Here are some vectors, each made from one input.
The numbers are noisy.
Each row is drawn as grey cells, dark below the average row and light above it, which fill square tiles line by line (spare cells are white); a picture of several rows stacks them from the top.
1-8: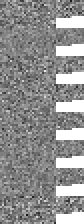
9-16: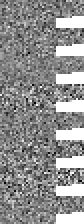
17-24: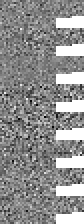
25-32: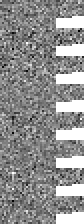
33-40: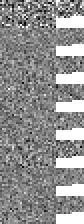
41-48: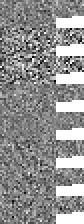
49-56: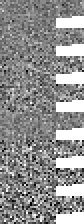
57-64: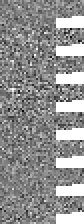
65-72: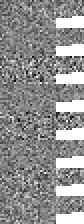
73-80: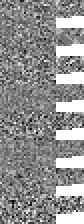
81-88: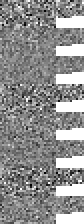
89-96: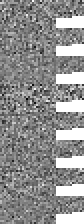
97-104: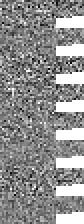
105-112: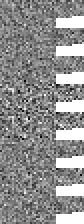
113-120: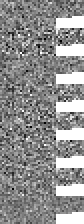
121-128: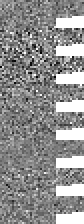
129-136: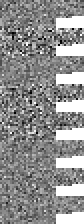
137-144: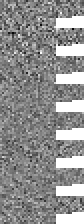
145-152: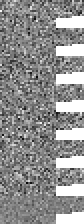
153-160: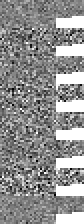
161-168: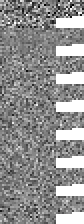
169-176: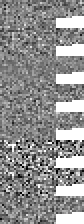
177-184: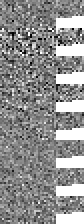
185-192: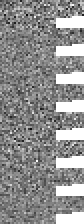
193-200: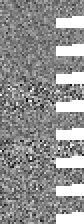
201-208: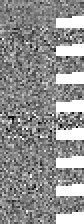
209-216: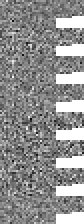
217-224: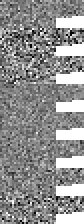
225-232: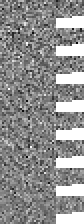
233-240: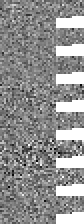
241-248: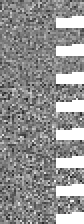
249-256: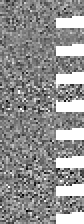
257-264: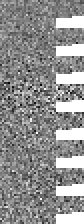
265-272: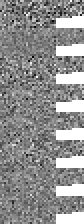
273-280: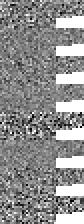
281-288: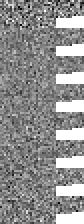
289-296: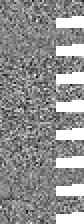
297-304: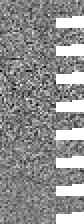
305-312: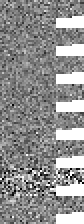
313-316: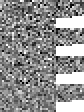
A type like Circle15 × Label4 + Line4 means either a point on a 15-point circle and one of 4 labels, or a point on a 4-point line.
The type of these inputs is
Circle9 × (Label8 + Line8) + Line9.
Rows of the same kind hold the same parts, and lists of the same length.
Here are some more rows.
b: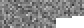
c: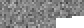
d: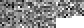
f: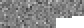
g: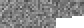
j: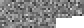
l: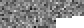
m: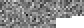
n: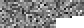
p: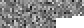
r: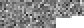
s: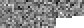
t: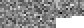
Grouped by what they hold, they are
b, j, p, r, t
c, f, g, m, s
d, l, n

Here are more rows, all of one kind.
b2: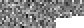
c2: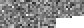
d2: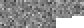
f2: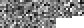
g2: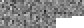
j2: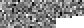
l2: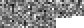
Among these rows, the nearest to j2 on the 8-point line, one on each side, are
b2 and c2.
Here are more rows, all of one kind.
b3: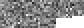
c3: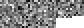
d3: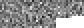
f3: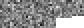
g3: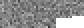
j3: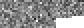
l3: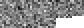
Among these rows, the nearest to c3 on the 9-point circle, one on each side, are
d3 and g3.
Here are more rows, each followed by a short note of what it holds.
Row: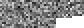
a point on a 9-point circle and a point on an 8-point line
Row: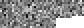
a point on a 9-point line
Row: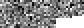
a point on a 9-point circle and a point on an 8-point line
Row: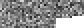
a point on a 9-point circle and one of 8 labels
